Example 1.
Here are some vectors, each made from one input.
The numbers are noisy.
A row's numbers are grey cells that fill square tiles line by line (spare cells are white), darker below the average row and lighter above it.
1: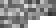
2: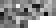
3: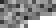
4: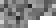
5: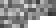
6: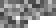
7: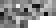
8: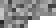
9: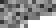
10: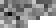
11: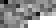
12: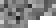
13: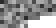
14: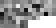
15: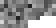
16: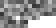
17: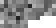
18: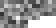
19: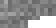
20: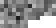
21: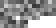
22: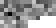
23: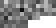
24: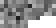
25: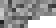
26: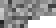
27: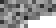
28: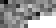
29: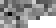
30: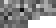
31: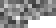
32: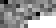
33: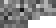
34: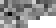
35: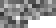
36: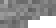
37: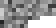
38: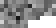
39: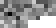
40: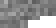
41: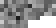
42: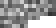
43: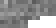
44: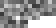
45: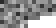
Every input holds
a node of a 10-node tree.
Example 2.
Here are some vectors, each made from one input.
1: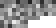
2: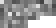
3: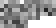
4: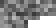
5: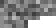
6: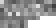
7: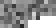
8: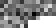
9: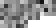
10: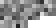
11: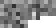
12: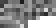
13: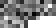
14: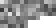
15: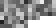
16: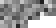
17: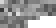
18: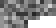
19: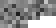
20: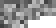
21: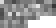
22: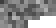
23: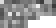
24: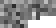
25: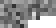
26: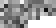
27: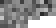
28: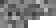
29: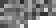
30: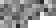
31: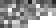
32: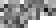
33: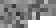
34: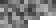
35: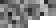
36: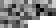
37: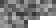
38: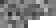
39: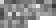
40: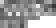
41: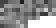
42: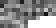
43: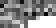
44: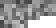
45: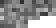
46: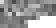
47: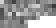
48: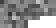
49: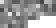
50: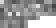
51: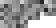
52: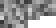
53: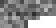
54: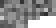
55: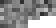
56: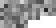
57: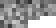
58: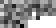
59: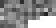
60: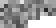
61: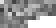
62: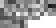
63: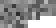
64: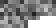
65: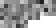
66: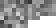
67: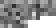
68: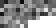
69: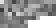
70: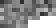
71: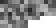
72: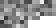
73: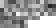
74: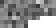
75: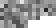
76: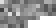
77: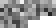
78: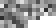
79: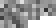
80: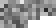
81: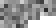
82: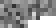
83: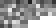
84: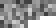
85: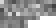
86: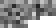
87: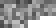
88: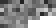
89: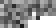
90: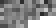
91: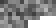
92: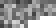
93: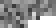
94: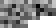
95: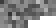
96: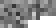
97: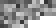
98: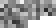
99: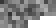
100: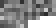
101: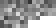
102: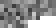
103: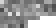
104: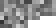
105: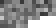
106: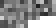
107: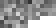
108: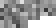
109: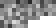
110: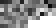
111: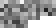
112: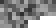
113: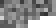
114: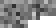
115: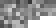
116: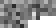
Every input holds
a point on a 6-point circle.
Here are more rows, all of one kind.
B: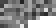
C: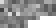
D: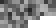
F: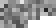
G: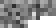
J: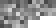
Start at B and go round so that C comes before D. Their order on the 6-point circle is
B, J, C, F, G, D.
